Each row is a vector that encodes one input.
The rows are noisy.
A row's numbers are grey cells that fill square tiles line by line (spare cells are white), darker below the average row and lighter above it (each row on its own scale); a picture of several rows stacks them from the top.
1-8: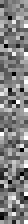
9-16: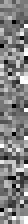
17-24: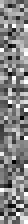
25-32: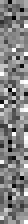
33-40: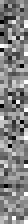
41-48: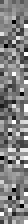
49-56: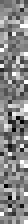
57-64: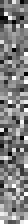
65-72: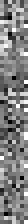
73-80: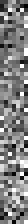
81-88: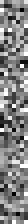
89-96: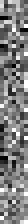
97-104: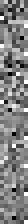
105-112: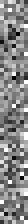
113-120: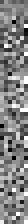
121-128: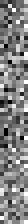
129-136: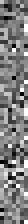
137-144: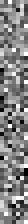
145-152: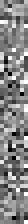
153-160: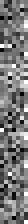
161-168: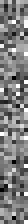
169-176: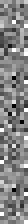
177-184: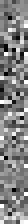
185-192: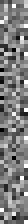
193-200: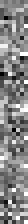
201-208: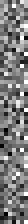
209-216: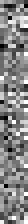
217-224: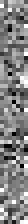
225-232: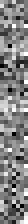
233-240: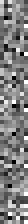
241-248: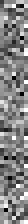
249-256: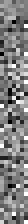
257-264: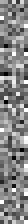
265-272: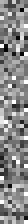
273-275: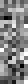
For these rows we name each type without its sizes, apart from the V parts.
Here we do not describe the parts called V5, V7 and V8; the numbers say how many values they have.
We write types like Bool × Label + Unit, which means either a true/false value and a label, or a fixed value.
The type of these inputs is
(Circle + V7) × V5 + List(Line) × V8.
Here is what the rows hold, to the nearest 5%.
About 25% of them hold a value of V5, together with either a point on a circle, or a value of V7. The rest hold a value of V8, together with a list of points on a line.
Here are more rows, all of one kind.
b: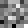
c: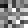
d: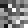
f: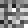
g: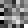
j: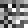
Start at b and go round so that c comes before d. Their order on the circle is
b, c, d, j, f, g.
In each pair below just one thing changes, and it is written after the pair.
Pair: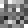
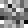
the value of V8
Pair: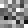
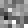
the value of V8
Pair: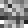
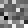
the value of V8
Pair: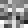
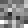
the value of V8
